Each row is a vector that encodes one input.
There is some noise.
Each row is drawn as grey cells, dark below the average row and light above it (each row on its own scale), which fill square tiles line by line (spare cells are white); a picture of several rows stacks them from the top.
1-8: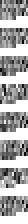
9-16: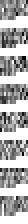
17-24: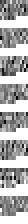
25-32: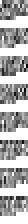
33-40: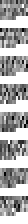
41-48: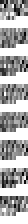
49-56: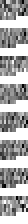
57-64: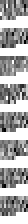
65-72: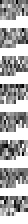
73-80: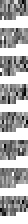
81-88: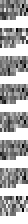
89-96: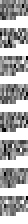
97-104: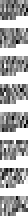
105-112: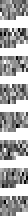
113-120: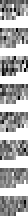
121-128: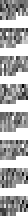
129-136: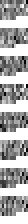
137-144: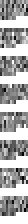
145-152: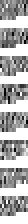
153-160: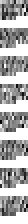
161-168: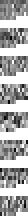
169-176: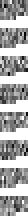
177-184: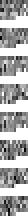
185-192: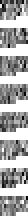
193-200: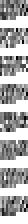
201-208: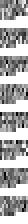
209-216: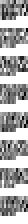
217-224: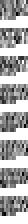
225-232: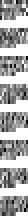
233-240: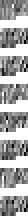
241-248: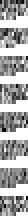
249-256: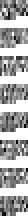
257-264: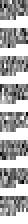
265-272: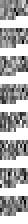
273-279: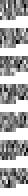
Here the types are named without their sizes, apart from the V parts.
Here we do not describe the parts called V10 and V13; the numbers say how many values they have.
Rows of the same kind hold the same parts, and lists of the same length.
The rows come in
3 kinds.
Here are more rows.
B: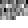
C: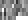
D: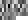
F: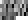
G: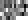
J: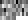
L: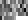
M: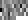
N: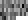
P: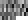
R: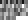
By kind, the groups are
B, C, J, R
D, G, L, M
F, N, P

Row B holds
three true/false values and a value of V10.
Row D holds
a value of V10 and a value of V13.
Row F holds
a node of a tree.
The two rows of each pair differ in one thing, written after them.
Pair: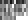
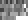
the value of V10
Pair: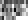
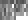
the value of V10
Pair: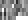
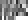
the value of V10
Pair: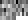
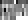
the value of V10
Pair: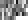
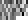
one of the three true/false values
